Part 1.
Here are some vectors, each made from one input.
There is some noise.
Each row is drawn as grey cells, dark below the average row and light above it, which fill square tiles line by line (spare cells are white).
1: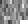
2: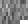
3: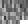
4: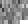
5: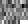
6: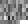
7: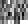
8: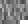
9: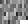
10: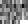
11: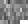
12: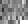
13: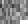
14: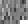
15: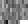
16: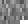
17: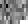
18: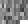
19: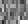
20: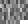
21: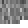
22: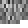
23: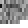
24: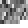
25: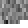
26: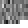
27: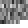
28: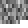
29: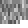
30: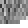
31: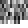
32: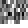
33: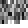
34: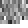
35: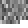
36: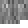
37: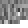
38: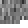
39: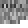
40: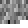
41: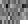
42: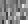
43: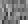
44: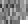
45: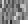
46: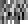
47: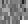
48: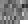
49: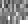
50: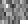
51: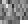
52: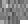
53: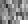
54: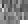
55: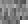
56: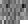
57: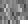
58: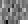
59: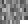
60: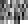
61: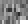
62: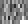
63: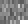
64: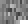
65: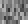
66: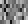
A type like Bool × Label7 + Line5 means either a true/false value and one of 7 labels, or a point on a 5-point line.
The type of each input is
Bool × Tree7 + Unit.
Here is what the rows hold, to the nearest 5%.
About 10% of them hold a fixed value. The rest hold a node of a 7-node tree and a true/false value.
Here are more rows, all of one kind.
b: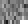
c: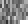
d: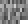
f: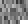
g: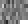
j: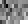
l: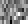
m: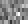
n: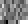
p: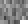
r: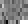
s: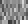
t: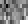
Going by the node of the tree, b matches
c, g, n and r.
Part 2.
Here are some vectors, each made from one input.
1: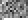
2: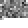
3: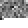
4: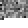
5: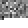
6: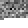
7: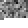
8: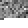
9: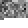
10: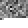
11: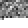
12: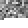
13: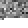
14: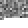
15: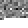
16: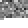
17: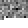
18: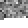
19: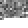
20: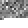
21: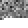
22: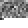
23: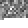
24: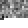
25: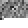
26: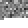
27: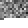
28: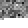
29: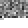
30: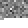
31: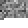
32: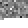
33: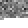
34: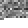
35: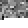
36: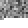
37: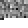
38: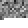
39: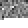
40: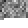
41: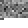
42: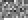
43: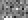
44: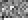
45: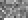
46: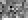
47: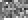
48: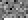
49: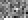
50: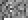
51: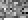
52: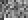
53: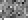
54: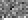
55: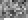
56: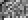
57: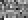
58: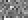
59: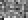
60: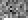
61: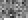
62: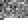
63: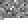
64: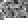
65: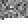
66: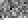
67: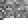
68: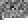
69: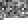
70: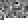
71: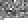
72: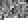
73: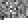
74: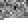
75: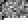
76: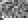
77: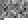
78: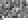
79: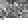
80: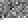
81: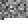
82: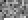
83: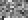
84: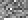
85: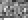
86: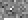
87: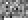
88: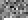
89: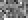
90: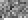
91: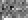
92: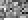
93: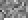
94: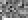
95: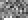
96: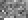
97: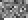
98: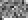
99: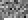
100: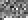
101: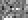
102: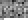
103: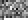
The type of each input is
Bool × Bool × Bool × Bool × Line7.
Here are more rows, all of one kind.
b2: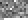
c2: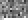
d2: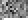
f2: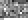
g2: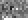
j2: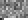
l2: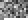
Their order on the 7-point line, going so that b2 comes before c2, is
l2, j2, d2, g2, b2, c2, f2.
